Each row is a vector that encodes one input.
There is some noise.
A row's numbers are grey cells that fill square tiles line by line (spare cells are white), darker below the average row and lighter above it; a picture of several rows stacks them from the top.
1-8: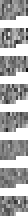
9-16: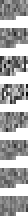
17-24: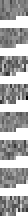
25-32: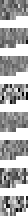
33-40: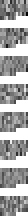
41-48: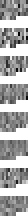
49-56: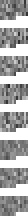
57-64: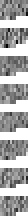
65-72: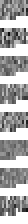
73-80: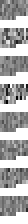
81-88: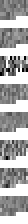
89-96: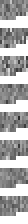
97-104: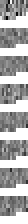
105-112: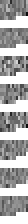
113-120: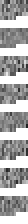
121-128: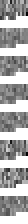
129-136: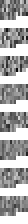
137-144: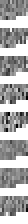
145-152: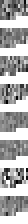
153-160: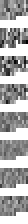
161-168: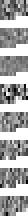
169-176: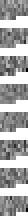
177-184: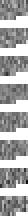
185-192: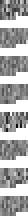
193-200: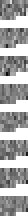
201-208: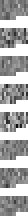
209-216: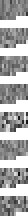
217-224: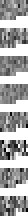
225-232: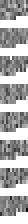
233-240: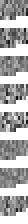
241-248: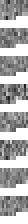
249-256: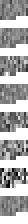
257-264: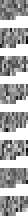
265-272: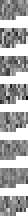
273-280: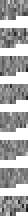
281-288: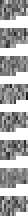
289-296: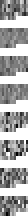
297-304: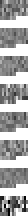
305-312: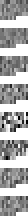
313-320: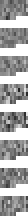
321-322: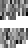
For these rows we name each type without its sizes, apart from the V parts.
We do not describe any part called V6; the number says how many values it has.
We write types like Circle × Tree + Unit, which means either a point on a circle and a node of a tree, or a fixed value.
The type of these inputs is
Bool × (Tree + V6).
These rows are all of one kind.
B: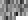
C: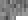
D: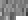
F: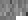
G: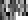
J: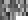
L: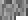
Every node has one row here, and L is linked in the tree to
C.
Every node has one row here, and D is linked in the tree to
C, F and J.
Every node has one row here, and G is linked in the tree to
J.
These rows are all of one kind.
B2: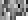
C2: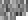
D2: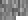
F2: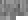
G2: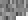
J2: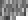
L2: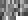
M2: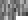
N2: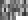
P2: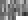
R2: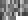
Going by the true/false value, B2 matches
C2, F2, M2 and P2.
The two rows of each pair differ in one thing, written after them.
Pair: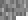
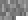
the true/false value
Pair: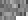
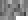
the true/false value
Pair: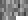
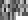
the value of V6
